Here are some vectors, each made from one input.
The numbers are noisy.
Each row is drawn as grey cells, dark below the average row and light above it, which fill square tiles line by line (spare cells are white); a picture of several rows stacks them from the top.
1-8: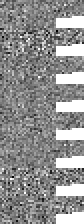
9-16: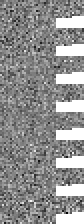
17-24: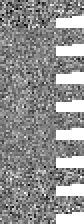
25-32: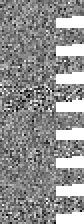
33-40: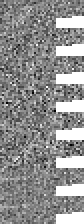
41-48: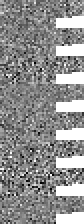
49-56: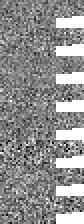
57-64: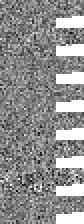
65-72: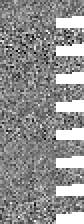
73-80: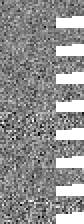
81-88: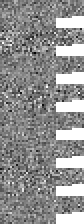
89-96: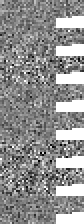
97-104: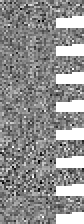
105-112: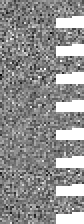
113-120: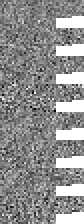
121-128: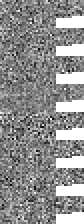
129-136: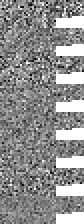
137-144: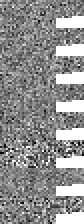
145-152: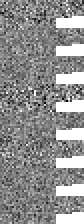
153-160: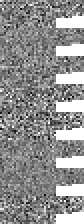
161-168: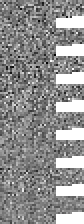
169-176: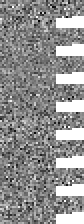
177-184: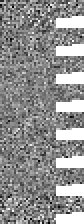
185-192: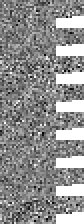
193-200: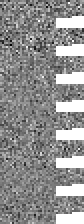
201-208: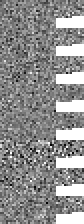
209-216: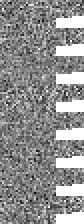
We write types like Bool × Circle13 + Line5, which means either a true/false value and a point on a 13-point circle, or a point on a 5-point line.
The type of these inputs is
Bool × Line4 + (Label4 + Line5) × Line5.
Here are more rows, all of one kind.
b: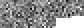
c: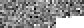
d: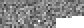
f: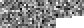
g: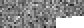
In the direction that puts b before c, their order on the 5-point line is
f, b, d, c, g.
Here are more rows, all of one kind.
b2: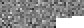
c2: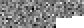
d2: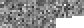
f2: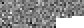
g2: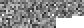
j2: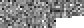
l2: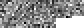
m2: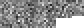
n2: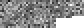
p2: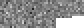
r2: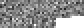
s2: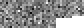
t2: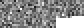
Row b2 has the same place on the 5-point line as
c2, f2 and t2.
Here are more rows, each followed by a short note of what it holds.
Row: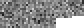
a point on a 4-point line and a true/false value
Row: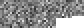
one of 4 labels and a point on a 5-point line
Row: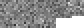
a point on each of two 5-point lines
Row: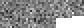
a point on a 4-point line and a true/false value
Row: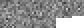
one of 4 labels and a point on a 5-point line
